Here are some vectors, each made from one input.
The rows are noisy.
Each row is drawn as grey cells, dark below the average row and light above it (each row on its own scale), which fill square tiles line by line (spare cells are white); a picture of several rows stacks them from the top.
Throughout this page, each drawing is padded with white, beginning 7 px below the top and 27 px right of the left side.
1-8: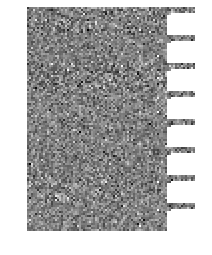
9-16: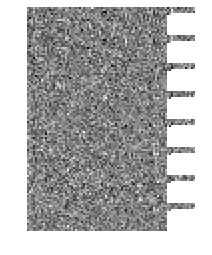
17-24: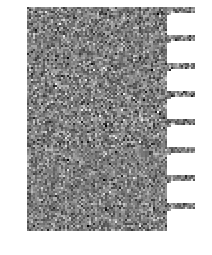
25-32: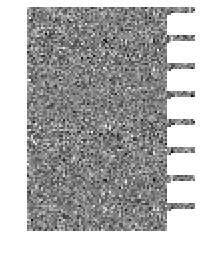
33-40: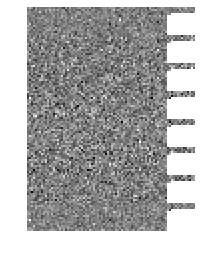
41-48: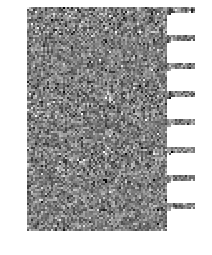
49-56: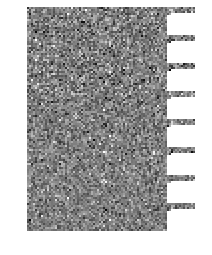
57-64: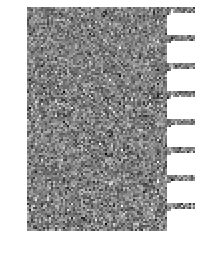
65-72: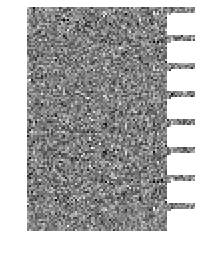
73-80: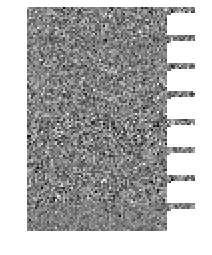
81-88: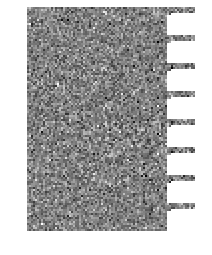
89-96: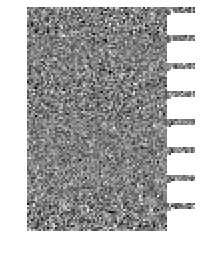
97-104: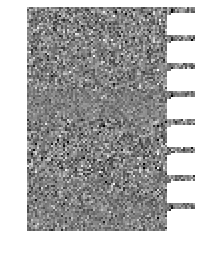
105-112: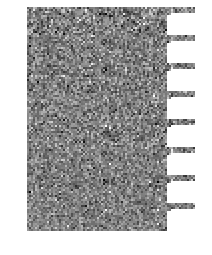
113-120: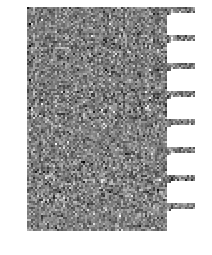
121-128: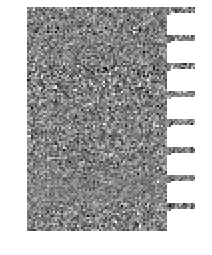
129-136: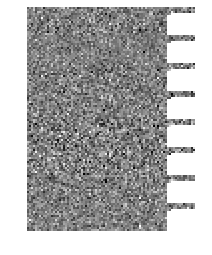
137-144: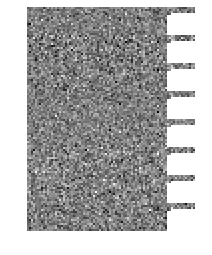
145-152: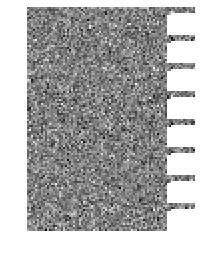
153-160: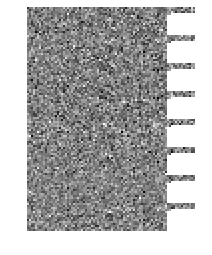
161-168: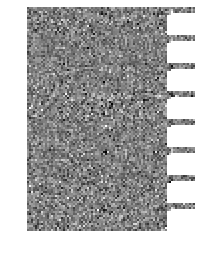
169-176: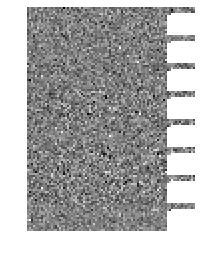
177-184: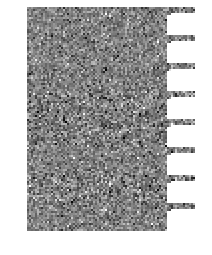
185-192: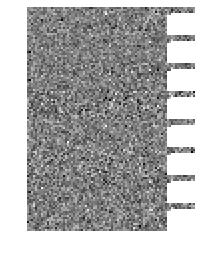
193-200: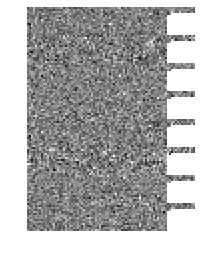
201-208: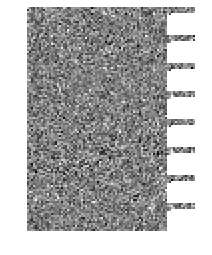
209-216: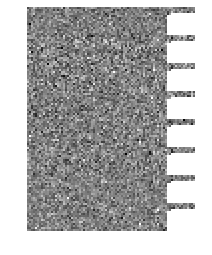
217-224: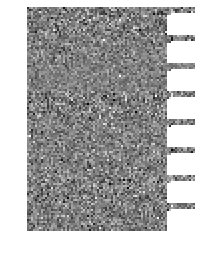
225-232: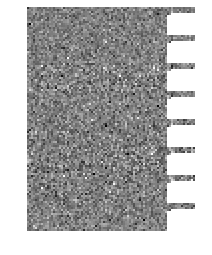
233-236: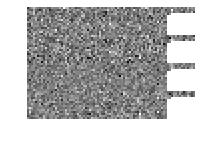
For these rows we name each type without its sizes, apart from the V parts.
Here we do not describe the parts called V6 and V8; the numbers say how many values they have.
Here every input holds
a point on a line, together with either a true/false value and a value of V8, or a value of V6.
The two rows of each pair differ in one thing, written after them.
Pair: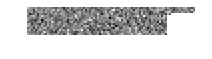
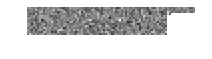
the true/false value
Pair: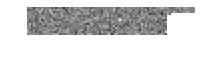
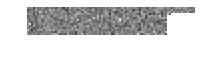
the value of V8
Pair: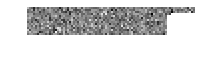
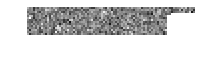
the true/false value
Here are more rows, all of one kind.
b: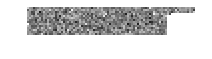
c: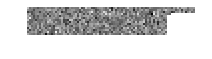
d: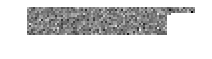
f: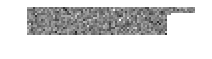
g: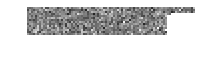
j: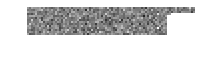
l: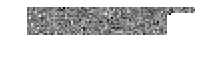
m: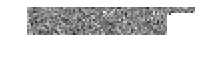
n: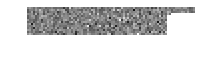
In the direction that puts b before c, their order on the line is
f, n, m, b, c, l, g, j, d.
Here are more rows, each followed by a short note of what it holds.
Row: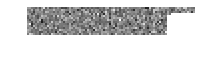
a point on a line, a true/false value and a value of V8
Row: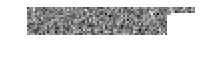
a point on a line and a value of V6
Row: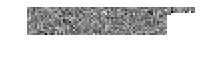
a point on a line, a true/false value and a value of V8
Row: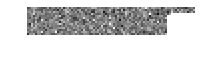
a point on a line and a value of V6
